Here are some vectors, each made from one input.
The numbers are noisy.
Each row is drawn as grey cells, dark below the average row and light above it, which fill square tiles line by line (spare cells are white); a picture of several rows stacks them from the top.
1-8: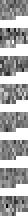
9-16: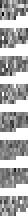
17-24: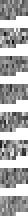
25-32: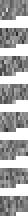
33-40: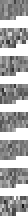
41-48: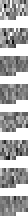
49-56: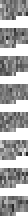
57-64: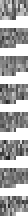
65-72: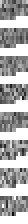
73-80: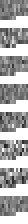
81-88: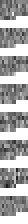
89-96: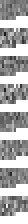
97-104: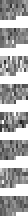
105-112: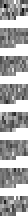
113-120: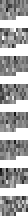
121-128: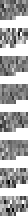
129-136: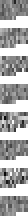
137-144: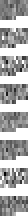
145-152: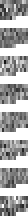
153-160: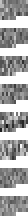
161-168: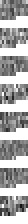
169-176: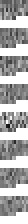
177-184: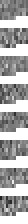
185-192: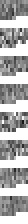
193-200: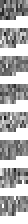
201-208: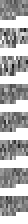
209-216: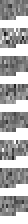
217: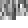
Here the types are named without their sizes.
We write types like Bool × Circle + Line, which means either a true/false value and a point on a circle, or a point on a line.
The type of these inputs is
(Bool × (Circle + Label) + Line) × Line × Tree.
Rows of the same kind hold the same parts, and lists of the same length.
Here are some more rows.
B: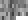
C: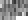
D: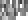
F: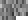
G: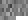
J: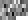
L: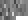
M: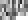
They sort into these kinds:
B, F
C, G, L
D, J, M

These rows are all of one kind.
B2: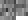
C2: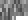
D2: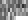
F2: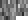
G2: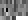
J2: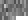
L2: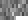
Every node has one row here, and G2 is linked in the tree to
J2.
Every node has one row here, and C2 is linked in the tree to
B2, D2 and J2.
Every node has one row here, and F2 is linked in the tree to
D2.
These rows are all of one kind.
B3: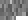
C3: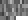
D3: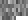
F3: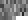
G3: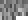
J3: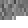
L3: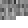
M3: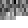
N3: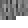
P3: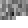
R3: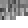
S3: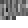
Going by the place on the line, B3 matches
F3, J3 and M3.
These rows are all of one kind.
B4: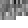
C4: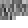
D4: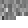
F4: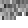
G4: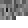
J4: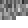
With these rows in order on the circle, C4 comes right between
F4 and G4.
